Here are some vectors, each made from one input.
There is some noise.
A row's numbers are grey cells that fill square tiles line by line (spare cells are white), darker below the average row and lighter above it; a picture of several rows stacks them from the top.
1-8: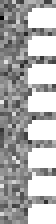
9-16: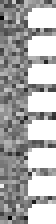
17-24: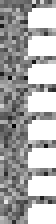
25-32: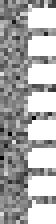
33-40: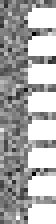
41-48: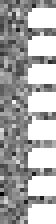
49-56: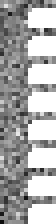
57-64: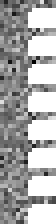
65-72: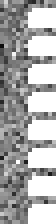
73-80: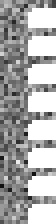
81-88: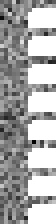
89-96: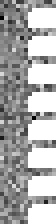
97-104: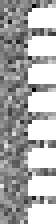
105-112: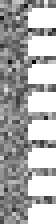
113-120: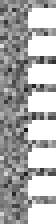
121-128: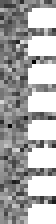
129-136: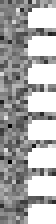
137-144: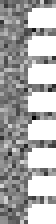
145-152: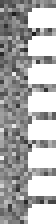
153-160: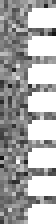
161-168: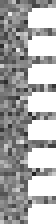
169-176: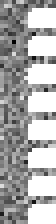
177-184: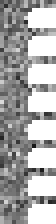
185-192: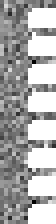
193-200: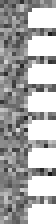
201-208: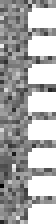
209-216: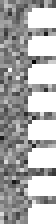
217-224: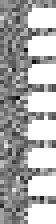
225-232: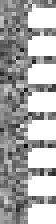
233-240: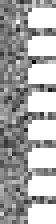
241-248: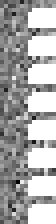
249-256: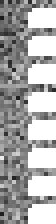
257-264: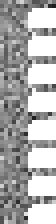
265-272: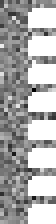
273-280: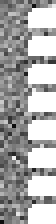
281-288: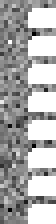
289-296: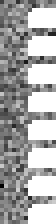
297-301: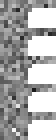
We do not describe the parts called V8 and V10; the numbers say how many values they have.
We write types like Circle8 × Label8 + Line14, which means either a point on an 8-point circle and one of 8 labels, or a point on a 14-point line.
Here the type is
(Line3 × Line3 + Unit) × V10 + Tree15 × V8.
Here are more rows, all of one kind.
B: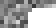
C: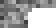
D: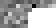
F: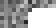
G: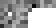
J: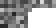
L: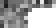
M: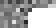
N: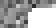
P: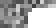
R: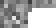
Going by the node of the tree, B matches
C, F, N and R.
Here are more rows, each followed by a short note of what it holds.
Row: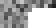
a point on each of two 3-point lines and a value of V10
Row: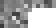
a node of a 15-node tree and a value of V8
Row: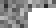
a value of V10
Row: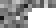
a point on each of two 3-point lines and a value of V10
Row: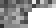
a node of a 15-node tree and a value of V8
